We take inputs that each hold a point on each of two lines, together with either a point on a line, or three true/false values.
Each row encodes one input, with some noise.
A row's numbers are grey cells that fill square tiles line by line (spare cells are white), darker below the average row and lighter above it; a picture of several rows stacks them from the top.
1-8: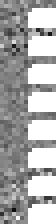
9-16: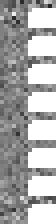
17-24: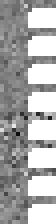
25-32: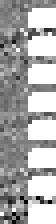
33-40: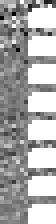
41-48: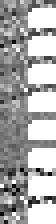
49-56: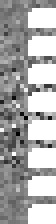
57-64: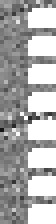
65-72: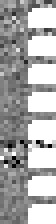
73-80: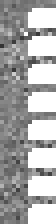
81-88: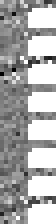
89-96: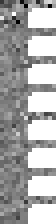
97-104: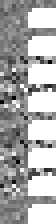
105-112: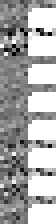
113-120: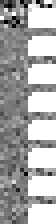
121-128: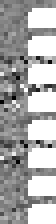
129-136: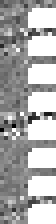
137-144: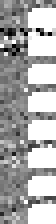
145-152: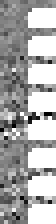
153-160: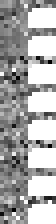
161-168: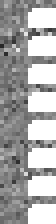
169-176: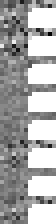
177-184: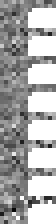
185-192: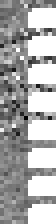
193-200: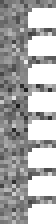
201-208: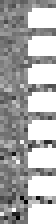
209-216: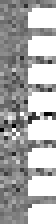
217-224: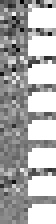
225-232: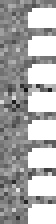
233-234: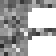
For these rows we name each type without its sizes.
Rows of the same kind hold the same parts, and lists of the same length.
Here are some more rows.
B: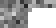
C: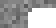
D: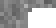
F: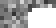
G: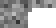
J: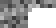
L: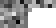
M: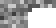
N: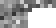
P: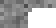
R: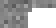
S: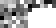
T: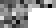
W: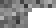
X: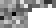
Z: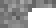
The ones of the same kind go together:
B, C, F, G, L, M, P, S, W, Z
D, J, N, R, T, X

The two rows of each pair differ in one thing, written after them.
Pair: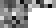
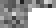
one of the three true/false values
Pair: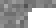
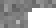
one of the three true/false values
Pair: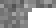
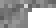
the place on one of the two lines
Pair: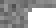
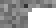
one of the three true/false values
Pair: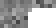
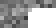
the place on one of the two lines
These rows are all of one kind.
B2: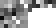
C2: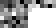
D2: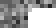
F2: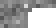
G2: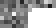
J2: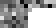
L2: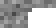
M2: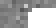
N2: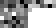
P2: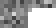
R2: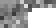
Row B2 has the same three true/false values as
F2, G2 and P2.
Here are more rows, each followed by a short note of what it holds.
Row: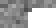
a point on each of three lines
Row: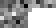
a point on each of three lines
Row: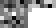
a point on each of two lines and three true/false values
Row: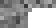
a point on each of three lines
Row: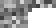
a point on each of three lines
